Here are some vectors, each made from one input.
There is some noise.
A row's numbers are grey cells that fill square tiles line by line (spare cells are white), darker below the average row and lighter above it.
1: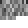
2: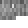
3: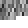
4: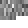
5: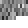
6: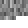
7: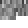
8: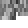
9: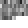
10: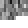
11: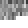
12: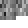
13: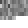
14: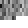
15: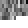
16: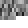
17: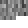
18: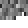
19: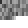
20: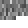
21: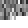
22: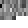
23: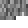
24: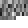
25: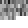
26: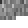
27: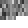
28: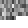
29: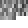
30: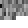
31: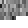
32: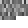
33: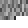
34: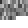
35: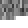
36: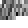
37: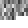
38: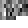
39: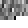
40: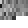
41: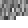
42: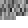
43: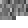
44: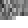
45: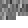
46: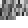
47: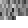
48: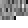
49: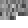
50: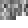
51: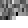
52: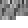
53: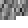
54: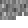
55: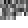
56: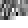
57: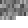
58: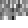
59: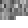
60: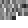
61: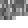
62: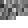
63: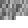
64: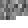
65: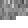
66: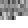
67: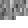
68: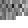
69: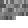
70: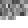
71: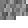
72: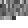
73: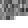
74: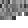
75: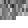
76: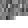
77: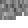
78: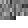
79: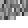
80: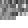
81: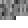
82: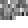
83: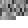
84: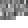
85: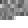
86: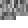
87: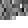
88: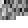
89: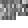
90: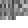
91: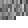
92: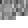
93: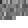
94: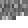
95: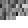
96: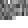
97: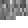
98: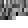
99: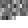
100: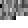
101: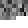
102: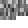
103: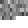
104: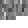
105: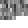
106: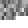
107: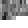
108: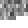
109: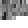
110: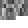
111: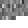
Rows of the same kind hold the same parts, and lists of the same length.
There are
3 kinds of row.
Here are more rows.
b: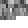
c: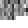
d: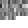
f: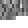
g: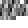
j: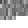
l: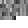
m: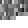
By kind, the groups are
b, c, d, j, l
f, m
g

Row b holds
a point on a 9-point line and four true/false values.
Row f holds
a point on a 9-point line.
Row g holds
a point on a 4-point line and a point on a 6-point line.
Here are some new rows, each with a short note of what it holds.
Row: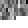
a point on a 4-point line and a point on a 6-point line
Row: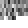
a point on a 9-point line and four true/false values
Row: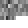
a point on a 9-point line
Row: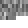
a point on a 9-point line
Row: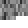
a point on a 9-point line and four true/false values
